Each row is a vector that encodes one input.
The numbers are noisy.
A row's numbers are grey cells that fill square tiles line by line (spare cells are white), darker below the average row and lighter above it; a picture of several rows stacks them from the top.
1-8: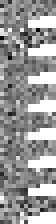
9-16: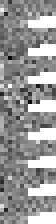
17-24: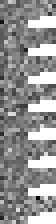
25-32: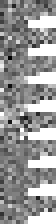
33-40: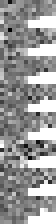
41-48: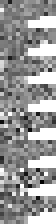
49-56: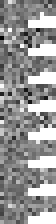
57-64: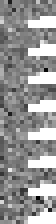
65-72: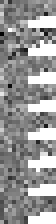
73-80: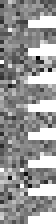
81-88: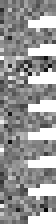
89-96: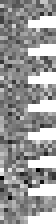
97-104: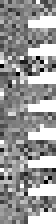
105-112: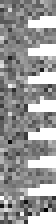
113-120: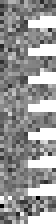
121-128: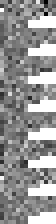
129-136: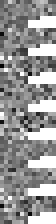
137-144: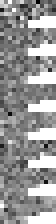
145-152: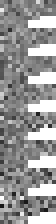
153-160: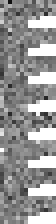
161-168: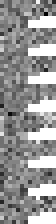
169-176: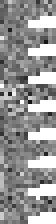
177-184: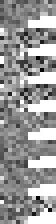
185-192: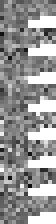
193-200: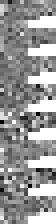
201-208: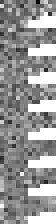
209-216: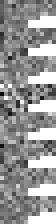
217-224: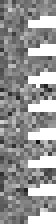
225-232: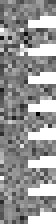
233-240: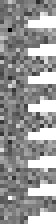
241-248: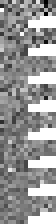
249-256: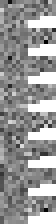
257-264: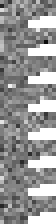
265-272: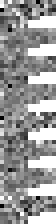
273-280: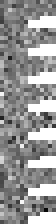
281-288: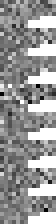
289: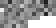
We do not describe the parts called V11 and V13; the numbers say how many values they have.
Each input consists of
a true/false value, together with either a point on a 6-point line and a value of V11, or a value of V13.
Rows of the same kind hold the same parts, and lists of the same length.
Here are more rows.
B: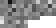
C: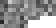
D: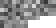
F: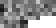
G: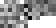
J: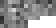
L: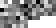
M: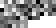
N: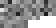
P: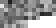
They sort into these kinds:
B, D, G, N, P
C, F, J, L, M

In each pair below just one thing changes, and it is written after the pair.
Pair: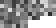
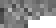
the value of V11
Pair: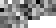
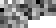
the place on the 6-point line
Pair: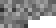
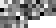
the true/false value
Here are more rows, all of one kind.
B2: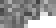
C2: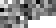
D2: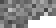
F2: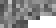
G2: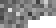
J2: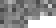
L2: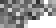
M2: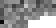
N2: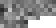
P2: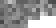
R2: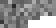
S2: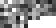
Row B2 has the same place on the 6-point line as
L2 and P2.
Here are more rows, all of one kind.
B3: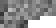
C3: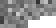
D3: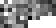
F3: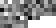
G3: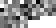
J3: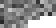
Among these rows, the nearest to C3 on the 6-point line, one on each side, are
B3 and D3.
